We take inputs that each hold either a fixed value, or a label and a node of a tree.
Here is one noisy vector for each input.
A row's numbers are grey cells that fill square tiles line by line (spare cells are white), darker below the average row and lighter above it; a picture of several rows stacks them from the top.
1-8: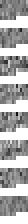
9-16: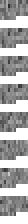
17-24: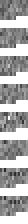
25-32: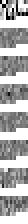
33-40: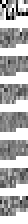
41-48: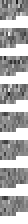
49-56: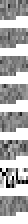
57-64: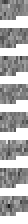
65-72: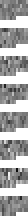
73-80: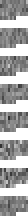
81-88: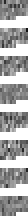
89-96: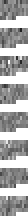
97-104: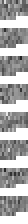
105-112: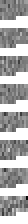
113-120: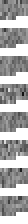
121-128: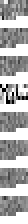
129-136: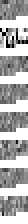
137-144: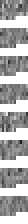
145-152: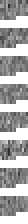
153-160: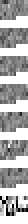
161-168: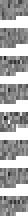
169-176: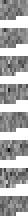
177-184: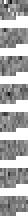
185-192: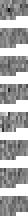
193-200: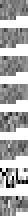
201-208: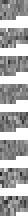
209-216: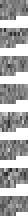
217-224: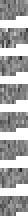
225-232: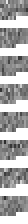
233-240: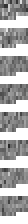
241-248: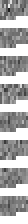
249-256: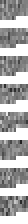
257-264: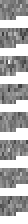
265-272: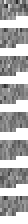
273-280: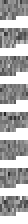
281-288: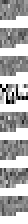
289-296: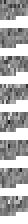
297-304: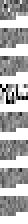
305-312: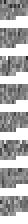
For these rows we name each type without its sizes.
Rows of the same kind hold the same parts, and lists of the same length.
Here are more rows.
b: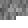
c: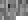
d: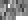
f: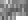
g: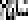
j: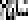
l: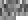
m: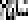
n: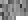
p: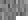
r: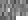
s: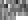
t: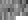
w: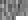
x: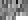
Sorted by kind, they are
b, c, d, f, l, n, p, r, s, t, w, x
g, j, m

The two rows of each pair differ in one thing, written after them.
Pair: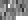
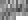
the label
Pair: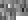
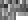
the label
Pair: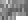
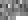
the label
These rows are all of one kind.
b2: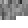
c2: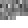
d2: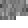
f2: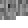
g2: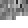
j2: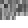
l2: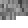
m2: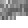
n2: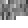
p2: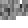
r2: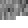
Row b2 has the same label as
d2 and f2.
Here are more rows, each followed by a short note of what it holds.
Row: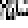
a fixed value
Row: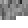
a label and a node of a tree
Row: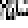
a fixed value
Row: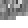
a label and a node of a tree
